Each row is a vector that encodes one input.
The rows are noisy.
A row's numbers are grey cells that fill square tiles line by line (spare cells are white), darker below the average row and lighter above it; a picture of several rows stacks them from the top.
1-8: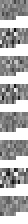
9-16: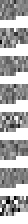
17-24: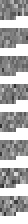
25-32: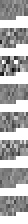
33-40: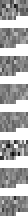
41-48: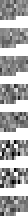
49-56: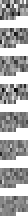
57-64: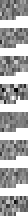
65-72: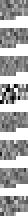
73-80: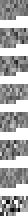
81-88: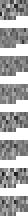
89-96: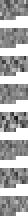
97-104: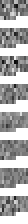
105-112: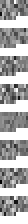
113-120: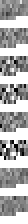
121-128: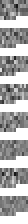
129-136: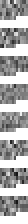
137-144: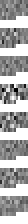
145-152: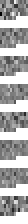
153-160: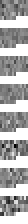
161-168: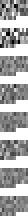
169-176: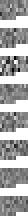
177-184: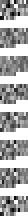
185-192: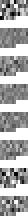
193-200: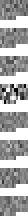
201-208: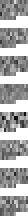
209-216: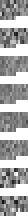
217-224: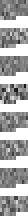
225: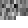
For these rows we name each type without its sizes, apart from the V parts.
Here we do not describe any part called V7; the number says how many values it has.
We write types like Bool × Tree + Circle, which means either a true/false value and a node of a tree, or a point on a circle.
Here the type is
Bool × Circle + (Line + Tree) × V7.
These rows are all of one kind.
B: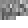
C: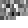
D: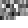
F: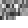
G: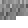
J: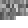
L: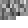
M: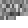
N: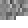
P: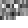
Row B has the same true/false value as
C, L, M and N.
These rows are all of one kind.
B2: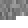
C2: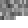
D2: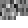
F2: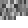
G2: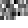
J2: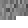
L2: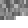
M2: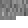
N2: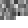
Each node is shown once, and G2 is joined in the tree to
D2, M2 and N2.
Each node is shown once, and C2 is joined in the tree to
F2 and M2.
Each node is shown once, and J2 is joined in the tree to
N2.
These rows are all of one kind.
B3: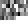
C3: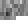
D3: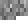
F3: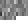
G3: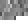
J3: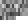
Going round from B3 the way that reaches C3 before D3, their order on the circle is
B3, F3, G3, J3, C3, D3.
